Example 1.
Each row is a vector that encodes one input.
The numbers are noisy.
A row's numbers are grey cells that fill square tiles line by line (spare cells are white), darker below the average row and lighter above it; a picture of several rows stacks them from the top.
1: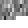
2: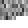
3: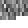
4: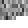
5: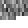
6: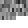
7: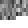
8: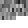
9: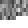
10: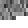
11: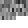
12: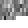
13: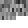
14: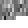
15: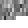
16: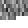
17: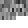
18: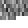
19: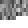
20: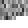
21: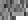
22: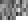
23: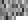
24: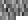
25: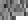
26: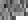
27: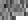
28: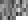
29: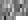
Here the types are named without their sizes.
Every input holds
a point on a circle.
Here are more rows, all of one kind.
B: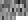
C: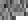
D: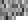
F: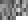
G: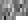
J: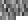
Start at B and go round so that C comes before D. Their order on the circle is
B, C, F, D, G, J.
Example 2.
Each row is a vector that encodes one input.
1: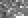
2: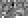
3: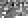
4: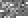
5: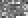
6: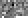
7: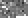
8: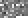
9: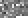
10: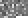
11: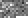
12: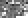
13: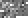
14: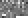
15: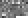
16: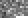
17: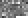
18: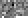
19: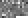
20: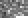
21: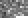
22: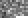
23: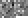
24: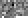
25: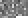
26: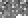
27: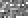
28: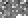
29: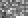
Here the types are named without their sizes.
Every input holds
a label.
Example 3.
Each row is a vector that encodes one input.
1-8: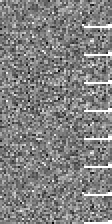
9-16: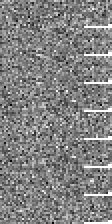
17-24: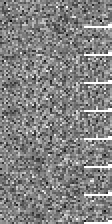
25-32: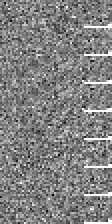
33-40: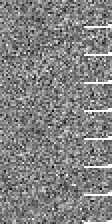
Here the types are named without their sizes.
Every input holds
a point on a line.
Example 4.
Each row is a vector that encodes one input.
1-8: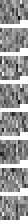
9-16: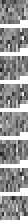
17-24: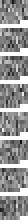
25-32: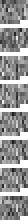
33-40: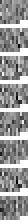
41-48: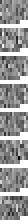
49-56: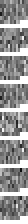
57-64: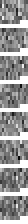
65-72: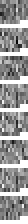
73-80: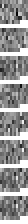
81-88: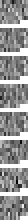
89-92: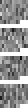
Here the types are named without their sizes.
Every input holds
a point on a circle.
